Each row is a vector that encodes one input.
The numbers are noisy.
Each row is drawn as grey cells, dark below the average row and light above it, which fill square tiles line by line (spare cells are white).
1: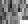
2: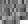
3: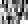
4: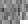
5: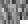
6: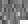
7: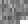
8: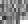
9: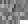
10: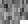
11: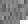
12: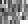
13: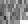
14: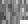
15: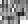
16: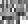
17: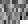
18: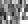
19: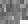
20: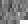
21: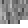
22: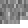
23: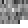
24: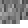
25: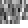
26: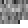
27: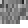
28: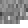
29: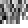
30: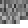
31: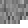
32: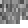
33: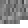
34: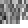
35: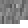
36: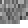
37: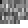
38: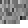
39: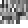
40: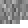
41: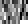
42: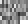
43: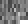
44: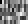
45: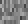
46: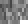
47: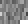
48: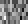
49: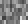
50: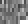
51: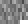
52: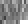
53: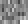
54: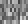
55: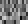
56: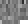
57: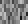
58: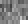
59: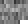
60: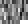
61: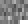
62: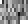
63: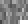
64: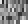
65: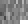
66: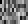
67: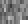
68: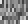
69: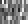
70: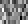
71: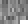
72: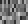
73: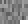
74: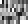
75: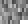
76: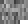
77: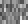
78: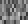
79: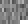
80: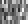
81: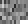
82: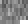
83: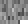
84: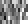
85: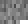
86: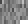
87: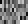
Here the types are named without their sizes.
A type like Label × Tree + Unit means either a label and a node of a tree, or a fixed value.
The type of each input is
List(Line).
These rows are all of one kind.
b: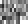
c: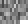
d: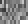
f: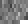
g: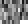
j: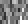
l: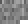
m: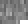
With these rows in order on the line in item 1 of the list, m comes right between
d and j.
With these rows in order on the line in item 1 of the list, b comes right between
d and l.
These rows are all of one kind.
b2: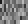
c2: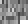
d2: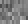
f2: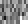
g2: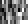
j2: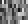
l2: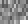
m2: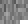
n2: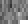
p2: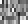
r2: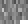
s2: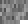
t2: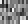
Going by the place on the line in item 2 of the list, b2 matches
l2, p2 and t2.
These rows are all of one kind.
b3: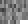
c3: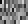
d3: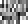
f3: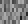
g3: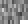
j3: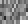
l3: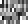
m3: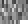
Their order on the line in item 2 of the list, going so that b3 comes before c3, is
l3, g3, d3, m3, j3, f3, b3, c3.
